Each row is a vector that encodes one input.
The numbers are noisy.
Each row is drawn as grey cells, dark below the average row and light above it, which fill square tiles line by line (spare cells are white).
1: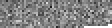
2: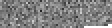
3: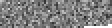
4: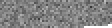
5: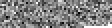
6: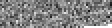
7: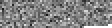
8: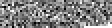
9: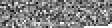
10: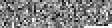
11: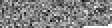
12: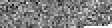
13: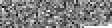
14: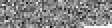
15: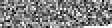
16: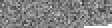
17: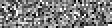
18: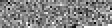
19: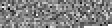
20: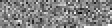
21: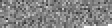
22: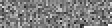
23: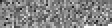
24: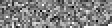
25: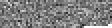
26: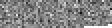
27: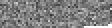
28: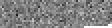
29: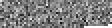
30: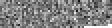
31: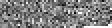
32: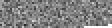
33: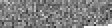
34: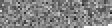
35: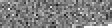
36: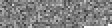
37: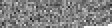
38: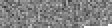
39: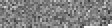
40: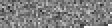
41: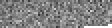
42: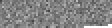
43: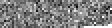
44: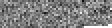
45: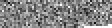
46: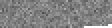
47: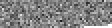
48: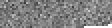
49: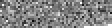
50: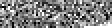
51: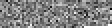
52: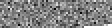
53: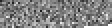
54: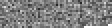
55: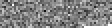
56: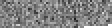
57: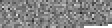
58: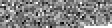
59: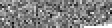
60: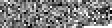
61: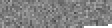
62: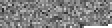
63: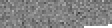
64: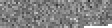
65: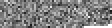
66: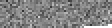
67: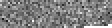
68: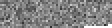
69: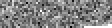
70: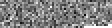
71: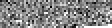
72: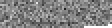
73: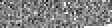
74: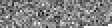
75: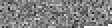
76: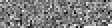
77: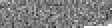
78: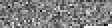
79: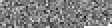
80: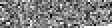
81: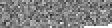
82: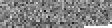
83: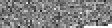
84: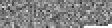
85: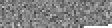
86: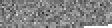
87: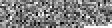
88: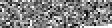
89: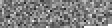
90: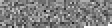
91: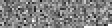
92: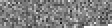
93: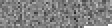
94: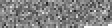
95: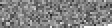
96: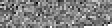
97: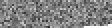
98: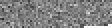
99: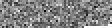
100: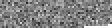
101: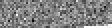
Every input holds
either a point on each of two 3-point lines, or a point on a 5-point line and a true/false value, or a list of up to two items, each a point on each of two 4-point lines.
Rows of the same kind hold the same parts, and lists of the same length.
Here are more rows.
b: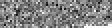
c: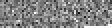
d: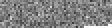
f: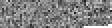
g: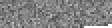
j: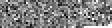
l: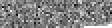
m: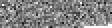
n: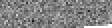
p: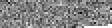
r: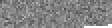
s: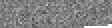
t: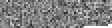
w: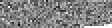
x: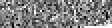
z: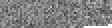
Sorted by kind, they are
b, x
c, d, f, r, t, z
g, m, n, p, s
j, w
l

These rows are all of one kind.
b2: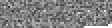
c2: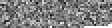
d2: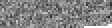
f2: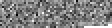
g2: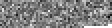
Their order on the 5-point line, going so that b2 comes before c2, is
g2, d2, f2, b2, c2.
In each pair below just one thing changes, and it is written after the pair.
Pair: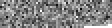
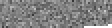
the place on the 5-point line
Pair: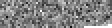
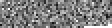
the place on the 5-point line
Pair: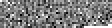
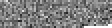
the place on the 5-point line
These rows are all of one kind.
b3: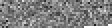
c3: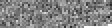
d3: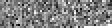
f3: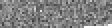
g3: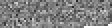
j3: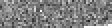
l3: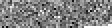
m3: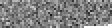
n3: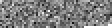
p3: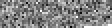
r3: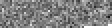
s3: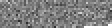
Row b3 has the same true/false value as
c3, d3, g3 and n3.
